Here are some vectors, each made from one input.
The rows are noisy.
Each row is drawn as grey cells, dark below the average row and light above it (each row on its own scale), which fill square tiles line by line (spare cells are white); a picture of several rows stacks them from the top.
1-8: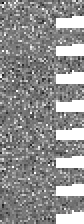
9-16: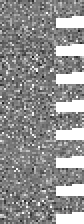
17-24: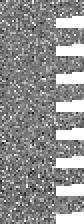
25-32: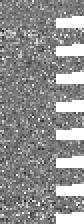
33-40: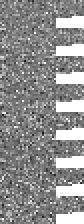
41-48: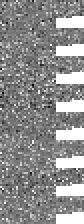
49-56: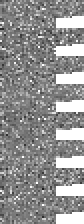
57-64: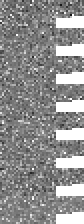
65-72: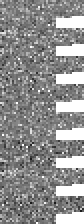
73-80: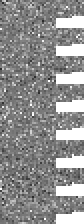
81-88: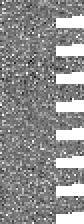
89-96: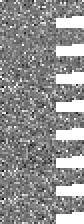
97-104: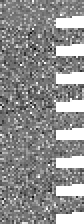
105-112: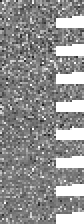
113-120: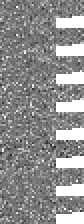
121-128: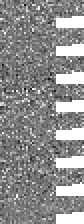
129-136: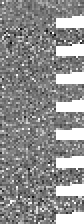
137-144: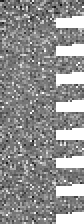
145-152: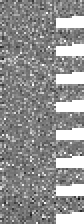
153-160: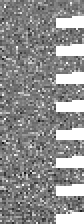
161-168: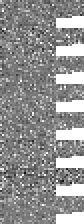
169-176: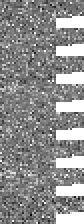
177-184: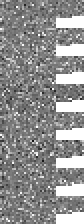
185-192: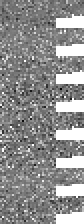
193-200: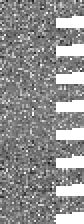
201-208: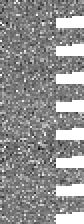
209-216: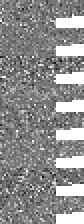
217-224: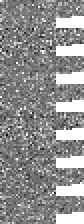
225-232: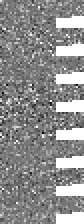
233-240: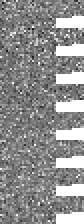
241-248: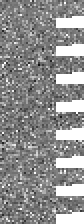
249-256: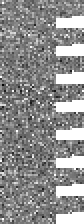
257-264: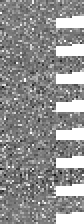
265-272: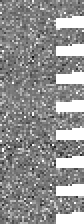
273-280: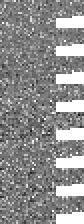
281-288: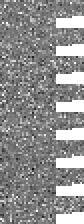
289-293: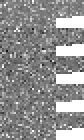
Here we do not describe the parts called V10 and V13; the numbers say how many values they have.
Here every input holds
either four true/false values, a value of V10 and a value of V13, or a list of up to two points on a 6-point circle.
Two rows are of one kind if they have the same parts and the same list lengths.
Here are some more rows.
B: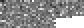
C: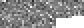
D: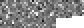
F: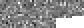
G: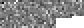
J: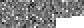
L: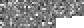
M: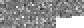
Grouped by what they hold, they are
B, J, M
C, L
D
F, G

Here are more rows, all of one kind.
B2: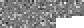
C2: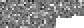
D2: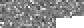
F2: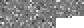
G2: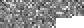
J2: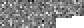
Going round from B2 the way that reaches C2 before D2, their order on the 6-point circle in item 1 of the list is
B2, J2, C2, G2, F2, D2.
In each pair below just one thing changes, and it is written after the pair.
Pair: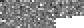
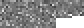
the value of V10
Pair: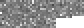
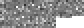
one of the four true/false values
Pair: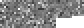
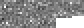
one of the four true/false values
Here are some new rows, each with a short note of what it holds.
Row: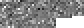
four true/false values, a value of V10 and a value of V13
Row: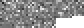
a list of one item
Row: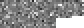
the empty list
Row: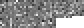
a list of two items
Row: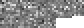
a list of two items
